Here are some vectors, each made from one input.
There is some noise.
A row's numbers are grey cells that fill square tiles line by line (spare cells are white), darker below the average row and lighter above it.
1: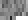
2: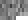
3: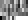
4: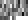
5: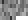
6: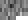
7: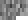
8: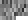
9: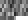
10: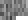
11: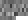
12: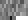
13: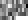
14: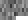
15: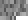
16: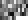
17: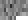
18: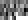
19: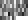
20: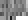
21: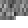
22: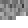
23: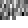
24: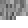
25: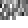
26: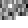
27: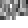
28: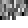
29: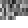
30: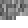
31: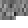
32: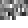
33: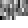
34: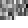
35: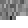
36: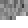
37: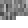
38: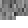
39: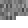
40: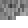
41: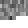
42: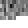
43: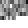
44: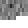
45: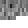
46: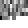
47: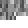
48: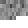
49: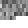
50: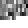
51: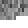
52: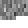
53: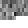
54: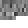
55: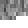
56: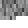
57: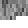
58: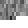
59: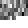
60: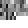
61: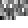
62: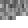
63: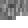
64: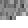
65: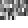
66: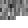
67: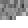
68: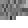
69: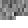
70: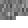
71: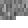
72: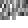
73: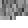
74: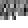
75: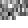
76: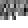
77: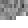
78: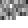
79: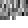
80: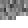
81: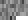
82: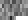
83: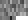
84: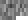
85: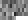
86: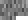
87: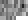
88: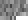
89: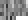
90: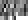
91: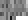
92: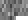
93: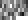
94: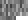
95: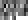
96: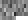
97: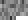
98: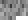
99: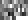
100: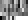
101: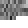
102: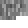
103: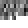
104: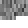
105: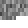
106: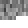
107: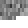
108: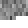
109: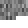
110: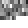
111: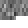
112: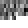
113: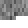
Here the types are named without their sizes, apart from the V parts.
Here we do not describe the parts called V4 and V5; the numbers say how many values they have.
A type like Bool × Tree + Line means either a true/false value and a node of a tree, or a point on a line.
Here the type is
Circle × V4 + List(Bool × V5).
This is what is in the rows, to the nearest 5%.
About 25% of them hold a point on a circle and a value of V4. The rest are lists of items, each a true/false value and a value of V5.
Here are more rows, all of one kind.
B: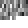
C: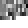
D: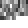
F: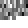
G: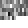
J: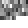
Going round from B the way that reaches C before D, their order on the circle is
B, F, C, G, J, D.
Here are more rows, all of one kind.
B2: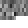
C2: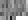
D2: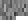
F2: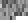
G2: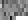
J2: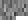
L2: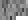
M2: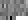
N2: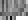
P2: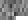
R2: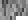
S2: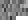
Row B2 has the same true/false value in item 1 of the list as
D2, J2 and P2.
